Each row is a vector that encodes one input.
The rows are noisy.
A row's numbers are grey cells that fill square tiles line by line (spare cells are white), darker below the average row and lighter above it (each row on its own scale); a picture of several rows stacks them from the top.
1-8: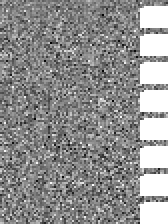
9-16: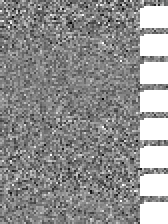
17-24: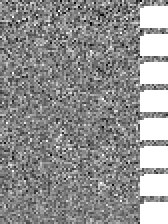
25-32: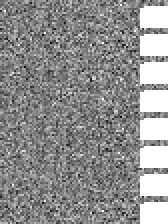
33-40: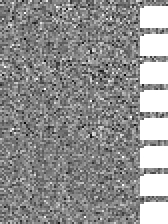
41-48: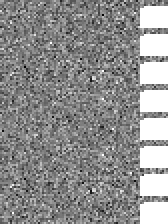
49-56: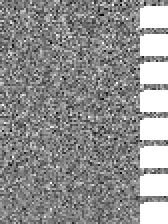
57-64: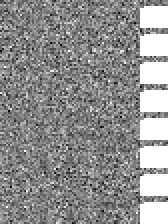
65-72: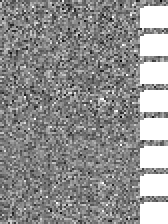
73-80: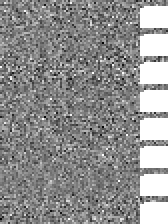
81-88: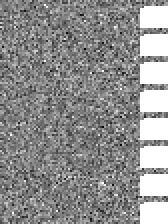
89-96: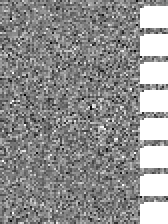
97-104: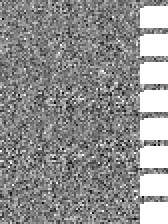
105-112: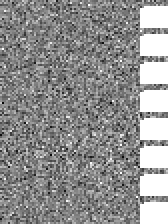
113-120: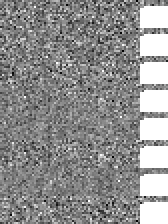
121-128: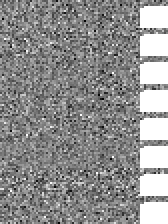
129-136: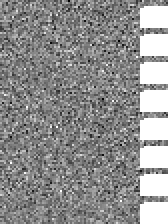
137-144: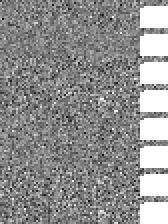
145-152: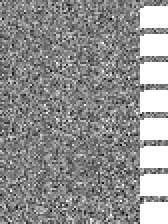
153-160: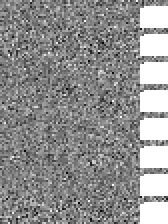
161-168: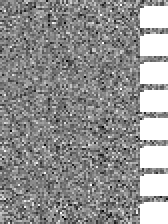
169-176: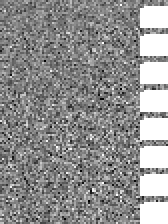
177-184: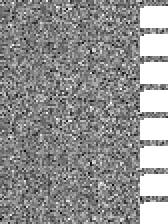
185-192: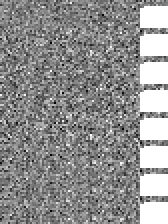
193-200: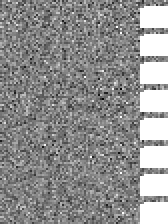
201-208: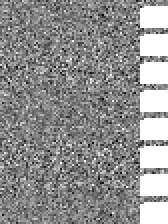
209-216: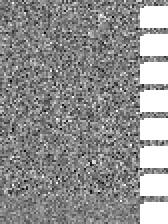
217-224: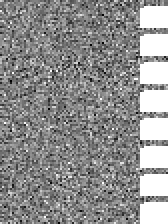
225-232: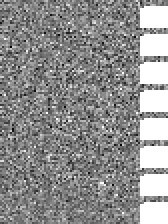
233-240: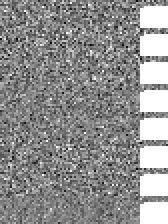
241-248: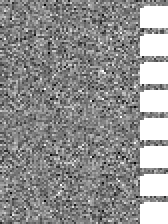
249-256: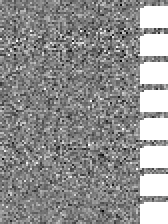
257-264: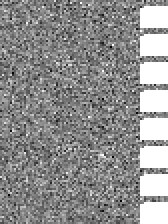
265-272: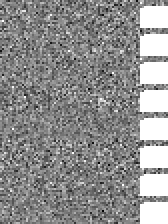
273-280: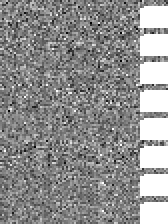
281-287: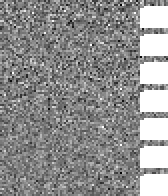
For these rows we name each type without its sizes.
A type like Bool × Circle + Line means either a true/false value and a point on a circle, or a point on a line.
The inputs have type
(Bool × Line + Label × Label) × Label.
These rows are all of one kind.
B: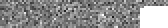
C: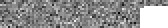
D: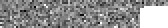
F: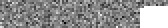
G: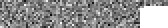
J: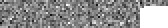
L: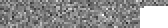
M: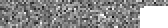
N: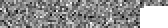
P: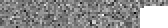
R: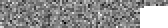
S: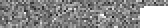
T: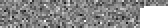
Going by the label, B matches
L, M and S.
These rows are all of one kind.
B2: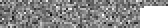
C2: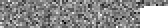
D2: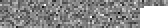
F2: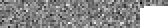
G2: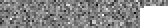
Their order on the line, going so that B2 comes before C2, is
F2, B2, G2, D2, C2.
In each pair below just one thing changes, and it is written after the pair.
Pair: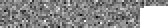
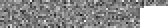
the true/false value
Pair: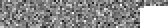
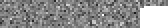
the label
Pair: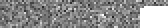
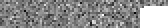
the label
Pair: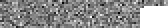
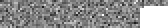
the place on the line
